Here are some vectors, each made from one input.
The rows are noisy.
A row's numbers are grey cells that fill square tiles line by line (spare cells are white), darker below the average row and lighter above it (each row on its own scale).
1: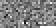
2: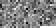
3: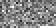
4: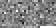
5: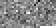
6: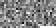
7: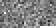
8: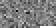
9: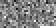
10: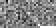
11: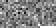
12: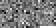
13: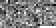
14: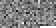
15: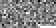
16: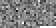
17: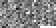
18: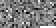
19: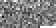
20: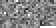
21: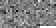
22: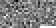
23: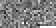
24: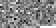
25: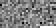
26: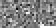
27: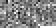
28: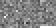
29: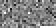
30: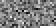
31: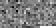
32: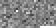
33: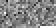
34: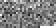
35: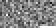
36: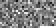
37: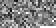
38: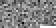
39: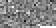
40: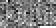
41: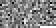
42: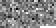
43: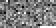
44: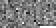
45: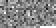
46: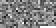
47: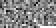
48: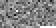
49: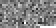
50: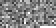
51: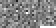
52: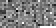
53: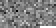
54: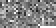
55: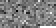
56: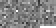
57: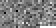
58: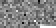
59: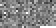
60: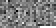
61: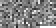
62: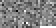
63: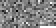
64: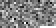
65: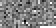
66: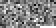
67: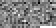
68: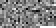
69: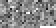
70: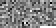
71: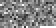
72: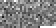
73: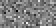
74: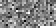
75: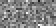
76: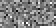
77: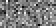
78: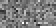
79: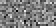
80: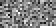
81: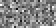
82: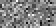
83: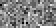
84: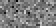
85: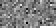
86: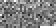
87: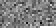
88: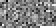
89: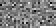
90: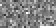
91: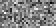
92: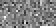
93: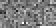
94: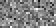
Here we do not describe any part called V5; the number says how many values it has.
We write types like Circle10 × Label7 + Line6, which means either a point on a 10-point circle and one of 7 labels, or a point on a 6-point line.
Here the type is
List2(Bool × V5).
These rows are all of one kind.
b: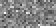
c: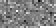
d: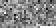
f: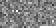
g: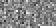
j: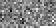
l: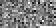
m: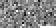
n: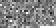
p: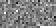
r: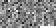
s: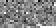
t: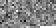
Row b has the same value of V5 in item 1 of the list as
d and r.
